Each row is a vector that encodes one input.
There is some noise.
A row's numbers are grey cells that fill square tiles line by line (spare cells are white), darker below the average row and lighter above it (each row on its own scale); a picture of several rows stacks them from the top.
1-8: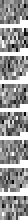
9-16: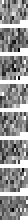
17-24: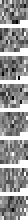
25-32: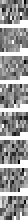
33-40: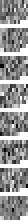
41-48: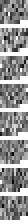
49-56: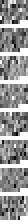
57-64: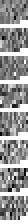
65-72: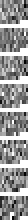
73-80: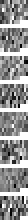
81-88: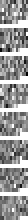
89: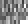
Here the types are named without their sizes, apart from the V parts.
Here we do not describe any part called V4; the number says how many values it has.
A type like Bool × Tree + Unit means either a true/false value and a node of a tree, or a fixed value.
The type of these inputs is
Bool × (Line + V4).
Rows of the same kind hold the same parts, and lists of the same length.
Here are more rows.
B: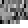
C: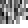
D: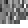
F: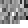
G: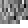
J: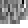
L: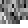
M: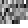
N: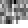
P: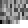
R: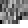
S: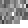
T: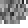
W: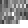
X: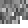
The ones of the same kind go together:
B, F, G, L, M, R
C, D, J, N, P, S, T, W, X

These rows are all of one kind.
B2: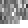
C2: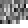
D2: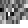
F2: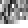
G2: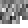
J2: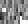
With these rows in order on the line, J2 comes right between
B2 and D2.
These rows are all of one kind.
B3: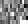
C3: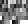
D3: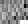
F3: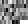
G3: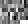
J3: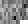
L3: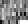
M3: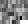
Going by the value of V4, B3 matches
C3 and F3.
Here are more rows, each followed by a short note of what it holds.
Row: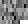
a true/false value and a value of V4
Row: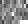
a point on a line and a true/false value
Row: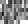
a point on a line and a true/false value
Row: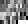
a true/false value and a value of V4
